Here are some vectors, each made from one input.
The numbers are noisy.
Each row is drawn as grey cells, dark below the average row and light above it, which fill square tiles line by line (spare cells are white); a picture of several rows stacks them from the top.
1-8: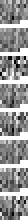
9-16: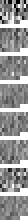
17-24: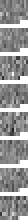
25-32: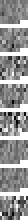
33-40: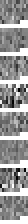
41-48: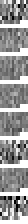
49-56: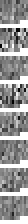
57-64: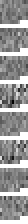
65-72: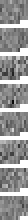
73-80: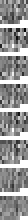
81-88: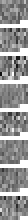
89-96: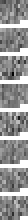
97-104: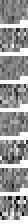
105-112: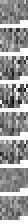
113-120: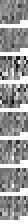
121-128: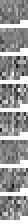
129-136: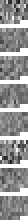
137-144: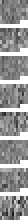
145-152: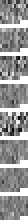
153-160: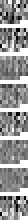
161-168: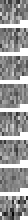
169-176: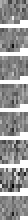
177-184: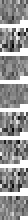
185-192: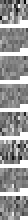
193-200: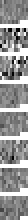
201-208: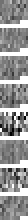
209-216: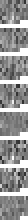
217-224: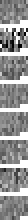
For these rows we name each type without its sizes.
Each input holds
a point on a circle and a true/false value, together with either a point on each of two circles, or a fixed value.
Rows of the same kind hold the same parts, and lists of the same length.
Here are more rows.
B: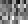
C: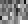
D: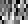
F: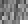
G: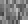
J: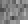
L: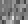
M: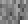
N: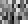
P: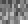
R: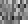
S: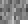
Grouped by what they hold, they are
B, D, G, L, M, N, S
C, F, J, P, R

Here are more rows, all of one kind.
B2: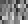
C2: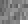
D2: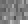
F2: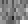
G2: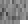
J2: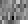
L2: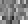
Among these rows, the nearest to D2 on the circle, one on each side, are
B2 and G2.
